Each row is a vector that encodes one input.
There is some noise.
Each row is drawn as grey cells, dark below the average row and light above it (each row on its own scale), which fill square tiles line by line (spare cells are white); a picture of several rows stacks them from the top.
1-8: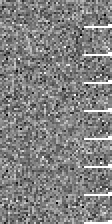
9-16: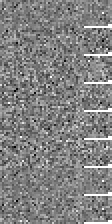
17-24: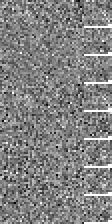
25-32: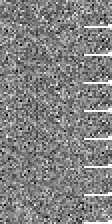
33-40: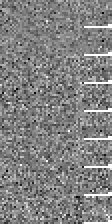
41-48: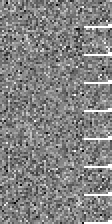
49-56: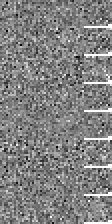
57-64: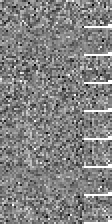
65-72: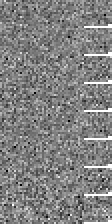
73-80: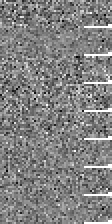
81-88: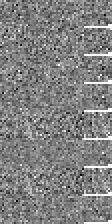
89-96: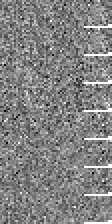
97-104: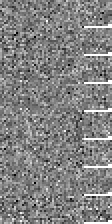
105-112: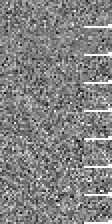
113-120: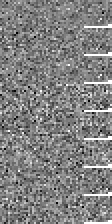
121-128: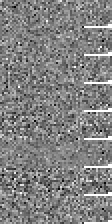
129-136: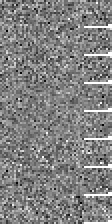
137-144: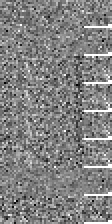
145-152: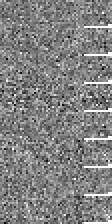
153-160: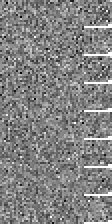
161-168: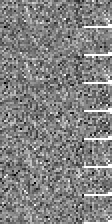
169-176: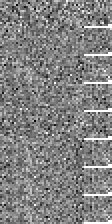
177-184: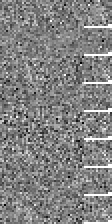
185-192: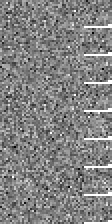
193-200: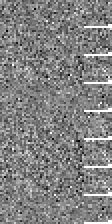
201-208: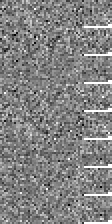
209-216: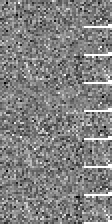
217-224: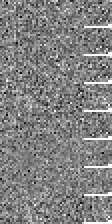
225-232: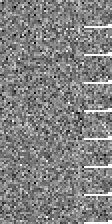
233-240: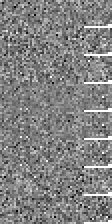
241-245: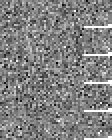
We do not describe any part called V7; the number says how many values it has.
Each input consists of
either a point on a 9-point circle, or a point on a 6-point line, or a list of up to two items, each a point on a 9-point line and a value of V7.
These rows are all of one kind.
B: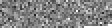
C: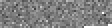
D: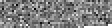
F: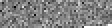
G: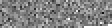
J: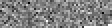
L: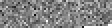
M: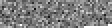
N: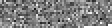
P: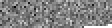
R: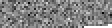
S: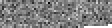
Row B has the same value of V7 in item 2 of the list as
C, D, F and L.
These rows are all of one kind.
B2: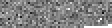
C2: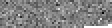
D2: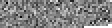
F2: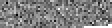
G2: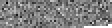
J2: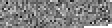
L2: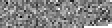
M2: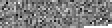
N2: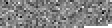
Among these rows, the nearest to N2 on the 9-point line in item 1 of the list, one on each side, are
C2 and L2.
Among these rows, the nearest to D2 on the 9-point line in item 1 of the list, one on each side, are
J2 and L2.
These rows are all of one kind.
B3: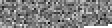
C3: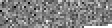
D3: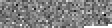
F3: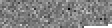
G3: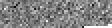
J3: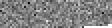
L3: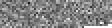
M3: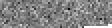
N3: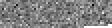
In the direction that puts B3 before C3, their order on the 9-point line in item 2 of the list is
M3, F3, B3, L3, J3, D3, N3, C3, G3.
